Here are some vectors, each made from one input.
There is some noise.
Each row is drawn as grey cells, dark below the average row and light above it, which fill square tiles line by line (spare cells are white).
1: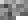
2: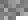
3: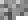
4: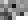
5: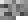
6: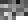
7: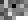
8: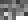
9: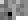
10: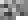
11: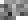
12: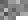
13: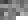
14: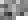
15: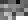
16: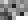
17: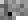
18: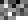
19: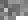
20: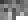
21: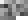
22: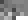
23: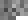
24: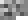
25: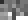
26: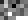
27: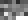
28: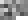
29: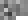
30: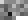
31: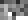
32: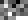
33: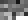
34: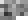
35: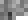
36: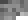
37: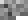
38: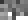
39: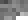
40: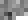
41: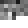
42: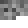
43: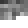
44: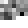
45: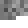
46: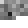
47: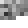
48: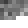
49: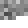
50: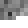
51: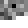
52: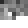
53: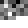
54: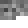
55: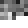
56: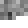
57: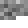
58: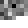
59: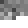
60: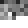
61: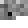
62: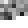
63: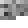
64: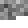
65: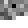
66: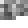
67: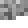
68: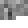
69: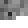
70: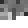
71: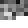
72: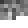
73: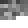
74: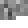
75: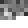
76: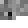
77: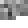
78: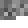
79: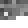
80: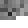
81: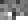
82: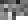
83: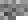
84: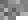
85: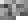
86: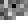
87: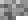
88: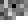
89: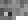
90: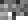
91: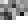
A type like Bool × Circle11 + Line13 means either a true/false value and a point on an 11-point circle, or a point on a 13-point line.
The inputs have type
(Bool × Bool × Bool × Bool + Unit) × Line7.
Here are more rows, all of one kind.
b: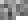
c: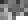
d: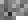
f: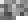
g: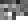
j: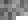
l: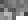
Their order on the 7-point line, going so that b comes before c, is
f, b, d, j, l, c, g.
